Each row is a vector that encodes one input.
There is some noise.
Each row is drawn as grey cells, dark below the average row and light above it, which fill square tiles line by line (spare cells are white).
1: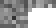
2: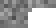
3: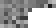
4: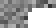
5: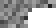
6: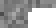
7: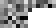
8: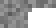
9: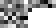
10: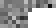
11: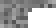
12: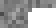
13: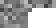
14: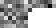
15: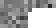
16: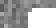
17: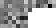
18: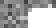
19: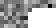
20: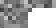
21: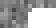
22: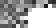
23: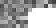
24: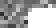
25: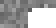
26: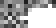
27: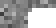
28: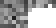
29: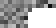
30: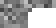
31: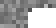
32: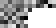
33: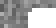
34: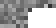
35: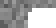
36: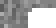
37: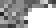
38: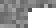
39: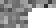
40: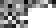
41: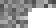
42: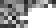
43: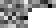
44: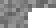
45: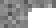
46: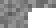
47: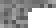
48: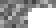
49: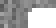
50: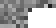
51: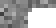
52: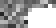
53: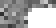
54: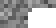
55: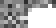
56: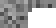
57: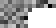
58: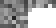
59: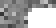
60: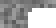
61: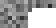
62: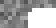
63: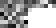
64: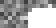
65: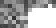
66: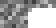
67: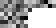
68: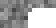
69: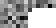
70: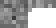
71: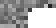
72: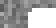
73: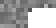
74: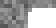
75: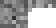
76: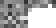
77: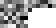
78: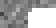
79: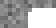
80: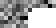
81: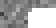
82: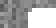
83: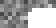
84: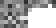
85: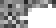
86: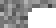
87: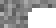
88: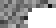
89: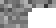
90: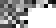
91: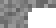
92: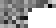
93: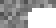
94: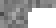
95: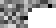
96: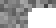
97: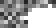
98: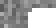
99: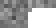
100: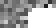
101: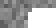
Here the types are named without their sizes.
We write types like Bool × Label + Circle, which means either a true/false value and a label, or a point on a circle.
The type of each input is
Line.
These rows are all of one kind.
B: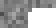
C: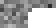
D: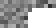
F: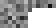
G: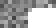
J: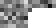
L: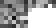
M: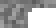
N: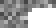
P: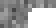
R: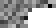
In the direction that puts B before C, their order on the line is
F, B, M, N, D, R, L, P, G, C, J.
